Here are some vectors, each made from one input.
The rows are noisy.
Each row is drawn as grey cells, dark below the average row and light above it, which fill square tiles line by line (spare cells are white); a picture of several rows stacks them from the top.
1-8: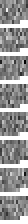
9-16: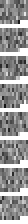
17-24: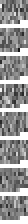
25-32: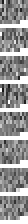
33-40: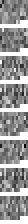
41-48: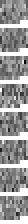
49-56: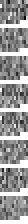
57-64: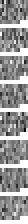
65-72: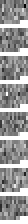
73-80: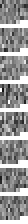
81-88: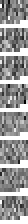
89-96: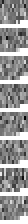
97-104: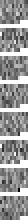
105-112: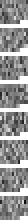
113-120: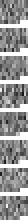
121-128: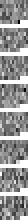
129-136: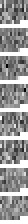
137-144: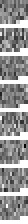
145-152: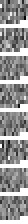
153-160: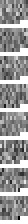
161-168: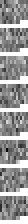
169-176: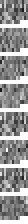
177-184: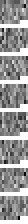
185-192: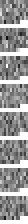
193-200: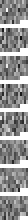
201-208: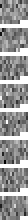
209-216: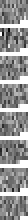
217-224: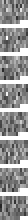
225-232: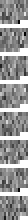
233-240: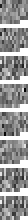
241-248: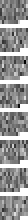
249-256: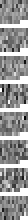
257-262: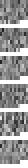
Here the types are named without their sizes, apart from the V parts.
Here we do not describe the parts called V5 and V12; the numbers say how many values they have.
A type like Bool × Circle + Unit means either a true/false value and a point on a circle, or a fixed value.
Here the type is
Line × (Line + V12) + V5.
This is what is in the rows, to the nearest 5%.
About 80% of them hold a point on a line, together with either a point on a line, or a value of V12. The rest hold a value of V5.
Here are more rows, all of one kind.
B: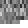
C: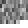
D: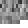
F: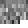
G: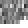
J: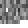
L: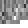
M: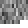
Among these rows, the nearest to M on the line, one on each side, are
F and L.
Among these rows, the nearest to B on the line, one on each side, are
C and J.
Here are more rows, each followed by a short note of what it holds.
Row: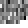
a value of V5
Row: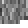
a point on each of two lines
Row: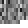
a value of V5
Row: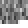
a point on each of two lines
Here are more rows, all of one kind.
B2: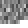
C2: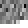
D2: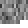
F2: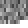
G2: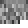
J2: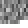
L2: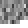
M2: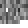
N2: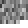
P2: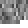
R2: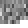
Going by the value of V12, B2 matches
F2, J2, L2 and R2.
